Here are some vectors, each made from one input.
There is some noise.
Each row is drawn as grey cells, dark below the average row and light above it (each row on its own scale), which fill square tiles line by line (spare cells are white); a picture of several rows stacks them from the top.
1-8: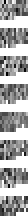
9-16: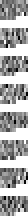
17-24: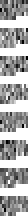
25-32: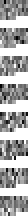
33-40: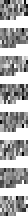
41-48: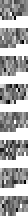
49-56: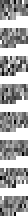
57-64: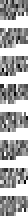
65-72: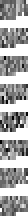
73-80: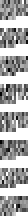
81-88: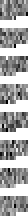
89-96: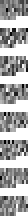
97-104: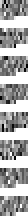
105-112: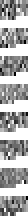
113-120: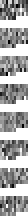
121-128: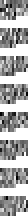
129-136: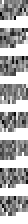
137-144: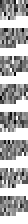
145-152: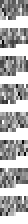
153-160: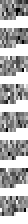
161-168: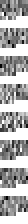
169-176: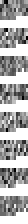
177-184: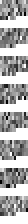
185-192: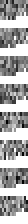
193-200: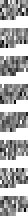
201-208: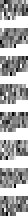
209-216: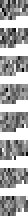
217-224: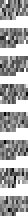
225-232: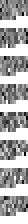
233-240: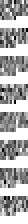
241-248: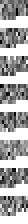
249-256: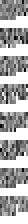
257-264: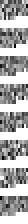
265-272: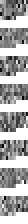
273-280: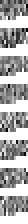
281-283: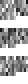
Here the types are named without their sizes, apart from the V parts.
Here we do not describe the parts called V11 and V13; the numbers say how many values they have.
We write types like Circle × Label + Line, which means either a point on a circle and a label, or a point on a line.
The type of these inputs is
(Bool × Bool × Bool + V11) × V13 + Label.
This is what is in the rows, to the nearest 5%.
About 10% of them hold a label. The rest hold a value of V13, together with either three true/false values, or a value of V11.
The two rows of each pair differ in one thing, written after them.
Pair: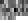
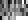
the value of V11
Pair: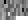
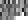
the value of V11
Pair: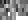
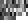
the value of V13
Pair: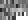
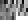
the value of V13
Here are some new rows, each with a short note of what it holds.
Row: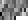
a label
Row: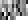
three true/false values and a value of V13
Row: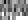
a value of V11 and a value of V13
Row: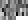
three true/false values and a value of V13
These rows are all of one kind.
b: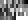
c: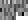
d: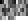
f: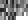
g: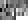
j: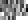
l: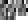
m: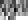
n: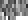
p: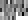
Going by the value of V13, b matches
c and g.
